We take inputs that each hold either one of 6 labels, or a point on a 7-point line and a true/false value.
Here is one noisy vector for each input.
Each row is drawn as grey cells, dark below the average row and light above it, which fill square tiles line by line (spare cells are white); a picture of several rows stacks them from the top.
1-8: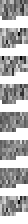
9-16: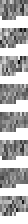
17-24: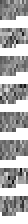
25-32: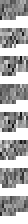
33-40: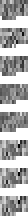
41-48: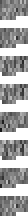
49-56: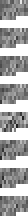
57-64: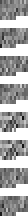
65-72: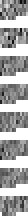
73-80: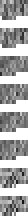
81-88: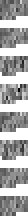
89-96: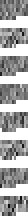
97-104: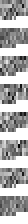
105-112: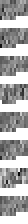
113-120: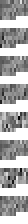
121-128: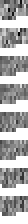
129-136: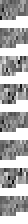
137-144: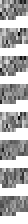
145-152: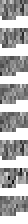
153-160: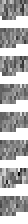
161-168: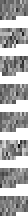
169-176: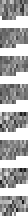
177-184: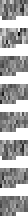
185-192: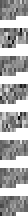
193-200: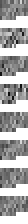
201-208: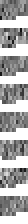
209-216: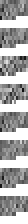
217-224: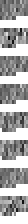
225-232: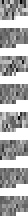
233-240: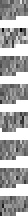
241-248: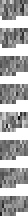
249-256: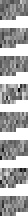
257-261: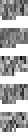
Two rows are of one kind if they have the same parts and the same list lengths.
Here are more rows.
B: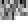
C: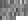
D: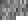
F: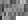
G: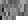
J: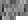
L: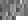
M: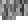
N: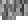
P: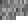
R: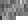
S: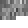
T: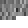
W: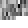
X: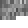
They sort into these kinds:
B, M, N, W
C, D, F, G, J, L, P, R, S, T, X

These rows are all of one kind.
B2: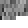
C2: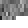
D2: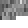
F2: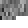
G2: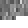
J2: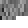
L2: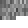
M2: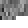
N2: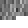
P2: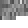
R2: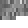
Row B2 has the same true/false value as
D2, L2, P2 and R2.
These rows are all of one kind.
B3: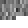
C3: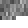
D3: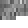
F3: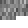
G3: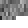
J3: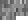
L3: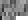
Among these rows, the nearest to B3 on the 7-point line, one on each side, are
F3 and J3.
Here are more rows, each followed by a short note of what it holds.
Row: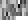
one of 6 labels
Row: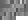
a point on a 7-point line and a true/false value
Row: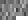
a point on a 7-point line and a true/false value
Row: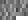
a point on a 7-point line and a true/false value
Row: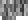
one of 6 labels
